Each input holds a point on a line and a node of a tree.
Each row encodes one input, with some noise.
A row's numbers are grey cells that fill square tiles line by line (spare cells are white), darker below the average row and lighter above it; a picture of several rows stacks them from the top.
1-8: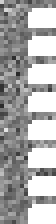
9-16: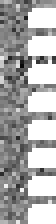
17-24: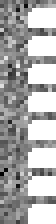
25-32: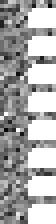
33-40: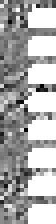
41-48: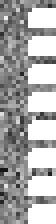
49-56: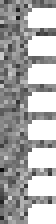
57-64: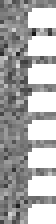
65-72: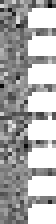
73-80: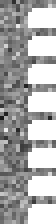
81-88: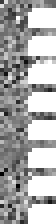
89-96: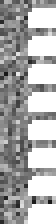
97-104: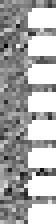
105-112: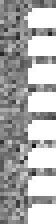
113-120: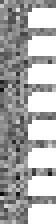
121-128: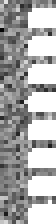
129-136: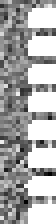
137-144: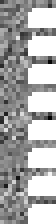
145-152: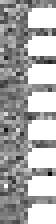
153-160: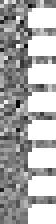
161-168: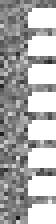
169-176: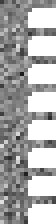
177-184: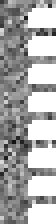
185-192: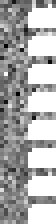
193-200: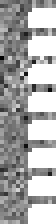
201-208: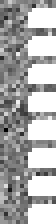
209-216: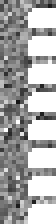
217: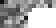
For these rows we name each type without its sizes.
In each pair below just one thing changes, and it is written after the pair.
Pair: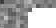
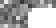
the place on the line
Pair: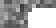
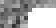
the place on the line
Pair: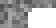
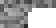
the node of the tree
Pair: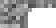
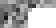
the node of the tree
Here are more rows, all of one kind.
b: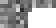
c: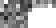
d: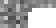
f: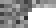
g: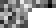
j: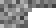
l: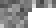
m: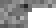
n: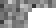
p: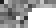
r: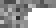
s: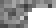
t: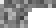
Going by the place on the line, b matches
c, f and s.
